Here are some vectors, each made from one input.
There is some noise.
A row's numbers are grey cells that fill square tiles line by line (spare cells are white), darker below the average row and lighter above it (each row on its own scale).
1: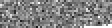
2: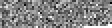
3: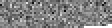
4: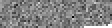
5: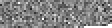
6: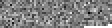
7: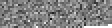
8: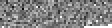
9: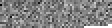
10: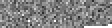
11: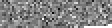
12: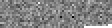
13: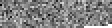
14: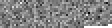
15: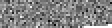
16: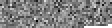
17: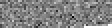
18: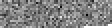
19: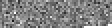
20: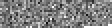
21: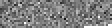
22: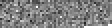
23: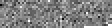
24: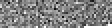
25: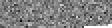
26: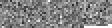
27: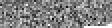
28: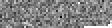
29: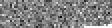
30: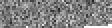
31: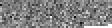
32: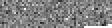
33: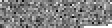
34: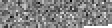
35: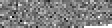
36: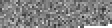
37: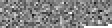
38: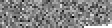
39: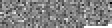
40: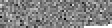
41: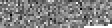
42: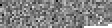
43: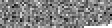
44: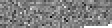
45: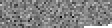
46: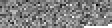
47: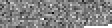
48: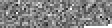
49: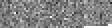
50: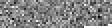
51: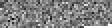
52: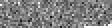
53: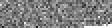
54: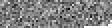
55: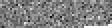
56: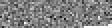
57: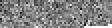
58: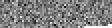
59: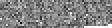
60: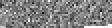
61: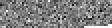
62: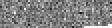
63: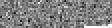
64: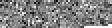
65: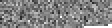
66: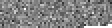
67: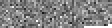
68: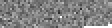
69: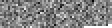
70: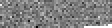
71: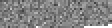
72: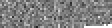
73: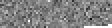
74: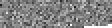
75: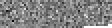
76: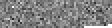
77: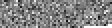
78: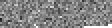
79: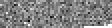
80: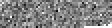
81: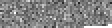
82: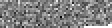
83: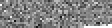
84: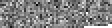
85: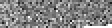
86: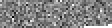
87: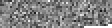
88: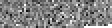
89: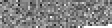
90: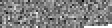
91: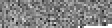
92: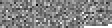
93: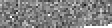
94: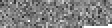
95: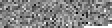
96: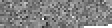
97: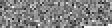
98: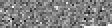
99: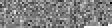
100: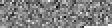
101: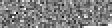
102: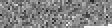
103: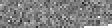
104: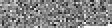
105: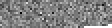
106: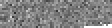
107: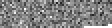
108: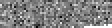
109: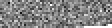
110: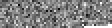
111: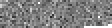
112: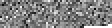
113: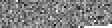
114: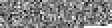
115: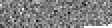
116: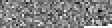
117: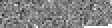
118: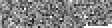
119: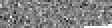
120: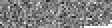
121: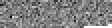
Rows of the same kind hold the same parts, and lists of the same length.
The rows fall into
2 kinds.
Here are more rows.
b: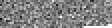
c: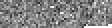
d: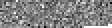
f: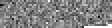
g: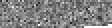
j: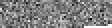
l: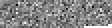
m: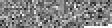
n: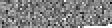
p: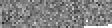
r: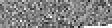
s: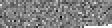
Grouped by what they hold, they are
b, c, d, f, g, j, m, n, p, r
l, s

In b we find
a node of a 7-node tree and a true/false value.
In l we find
a point on each of two 3-point lines and a true/false value.
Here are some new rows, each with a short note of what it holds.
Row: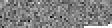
a point on each of two 3-point lines and a true/false value
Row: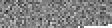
a node of a 7-node tree and a true/false value
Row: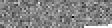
a point on each of two 3-point lines and a true/false value
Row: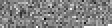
a node of a 7-node tree and a true/false value
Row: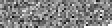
a point on each of two 3-point lines and a true/false value
